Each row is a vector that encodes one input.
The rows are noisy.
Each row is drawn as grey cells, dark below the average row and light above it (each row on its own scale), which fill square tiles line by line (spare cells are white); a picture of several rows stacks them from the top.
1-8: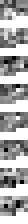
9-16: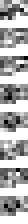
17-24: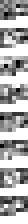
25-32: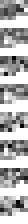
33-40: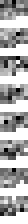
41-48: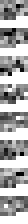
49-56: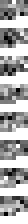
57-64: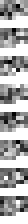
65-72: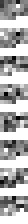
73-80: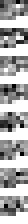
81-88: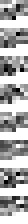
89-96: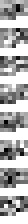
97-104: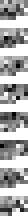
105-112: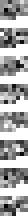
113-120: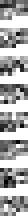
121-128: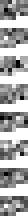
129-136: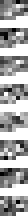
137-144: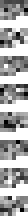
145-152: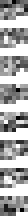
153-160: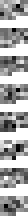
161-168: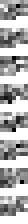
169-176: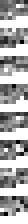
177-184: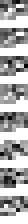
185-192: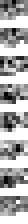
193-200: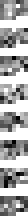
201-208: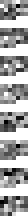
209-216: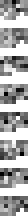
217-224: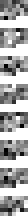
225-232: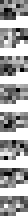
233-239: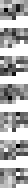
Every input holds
a point on a 13-point circle and a true/false value.
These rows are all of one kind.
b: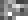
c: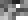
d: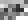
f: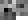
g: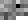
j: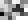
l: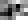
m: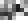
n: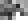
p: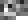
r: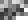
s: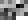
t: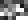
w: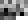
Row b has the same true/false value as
c, p and t.
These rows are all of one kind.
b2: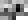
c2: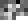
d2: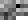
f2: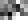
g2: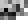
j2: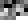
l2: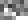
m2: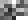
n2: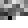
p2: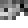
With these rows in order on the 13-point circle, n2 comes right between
f2 and g2.
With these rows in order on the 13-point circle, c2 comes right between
b2 and p2.
